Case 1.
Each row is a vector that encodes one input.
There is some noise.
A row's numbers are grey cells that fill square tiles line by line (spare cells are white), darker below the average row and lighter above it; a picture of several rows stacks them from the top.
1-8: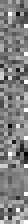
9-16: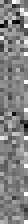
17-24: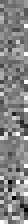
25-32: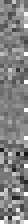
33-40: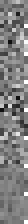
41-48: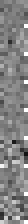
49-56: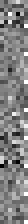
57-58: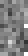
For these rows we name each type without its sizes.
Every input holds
a point on a line.
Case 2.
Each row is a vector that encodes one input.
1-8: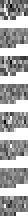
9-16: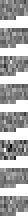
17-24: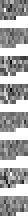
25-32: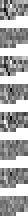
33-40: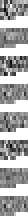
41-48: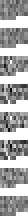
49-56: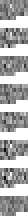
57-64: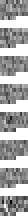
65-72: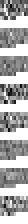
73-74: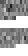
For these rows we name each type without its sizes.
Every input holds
three true/false values.
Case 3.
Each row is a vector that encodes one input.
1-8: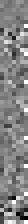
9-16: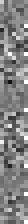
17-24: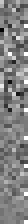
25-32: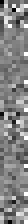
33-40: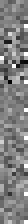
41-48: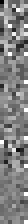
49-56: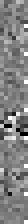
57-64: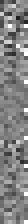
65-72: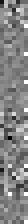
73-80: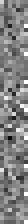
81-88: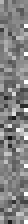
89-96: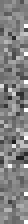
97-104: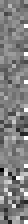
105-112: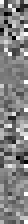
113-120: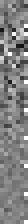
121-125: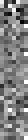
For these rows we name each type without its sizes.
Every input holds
a point on a line.
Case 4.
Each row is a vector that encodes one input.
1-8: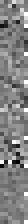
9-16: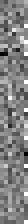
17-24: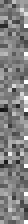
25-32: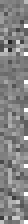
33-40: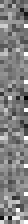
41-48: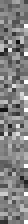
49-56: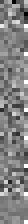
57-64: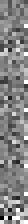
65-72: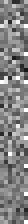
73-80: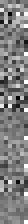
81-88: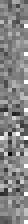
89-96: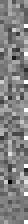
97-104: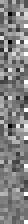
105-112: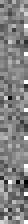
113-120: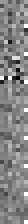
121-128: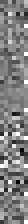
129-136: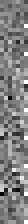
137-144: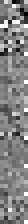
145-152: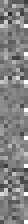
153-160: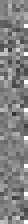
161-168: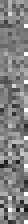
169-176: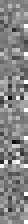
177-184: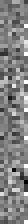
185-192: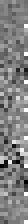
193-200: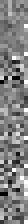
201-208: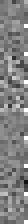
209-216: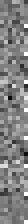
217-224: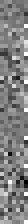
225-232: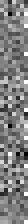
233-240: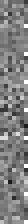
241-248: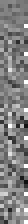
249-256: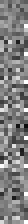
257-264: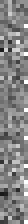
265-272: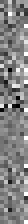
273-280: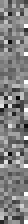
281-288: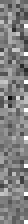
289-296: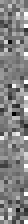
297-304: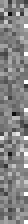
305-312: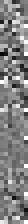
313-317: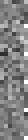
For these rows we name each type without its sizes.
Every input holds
a point on a line.
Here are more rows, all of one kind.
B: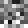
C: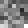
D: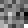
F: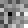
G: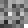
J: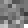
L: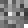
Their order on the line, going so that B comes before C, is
G, L, F, B, J, D, C.
